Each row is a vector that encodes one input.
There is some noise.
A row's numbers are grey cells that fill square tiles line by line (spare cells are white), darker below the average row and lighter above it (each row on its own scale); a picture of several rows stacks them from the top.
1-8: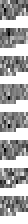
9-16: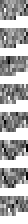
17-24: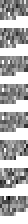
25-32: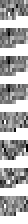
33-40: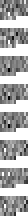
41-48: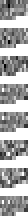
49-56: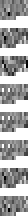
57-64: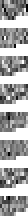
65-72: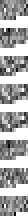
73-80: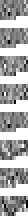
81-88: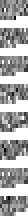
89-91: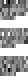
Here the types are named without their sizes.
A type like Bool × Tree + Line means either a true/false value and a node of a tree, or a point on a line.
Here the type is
Bool × Label.
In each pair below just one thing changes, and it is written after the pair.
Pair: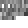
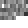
the true/false value
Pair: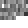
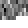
the label
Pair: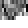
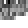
the label
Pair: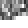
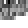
the label
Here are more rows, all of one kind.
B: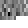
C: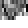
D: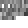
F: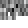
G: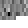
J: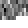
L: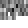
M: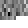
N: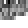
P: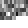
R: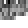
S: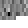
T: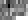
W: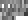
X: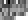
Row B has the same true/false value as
J, M, P and T.
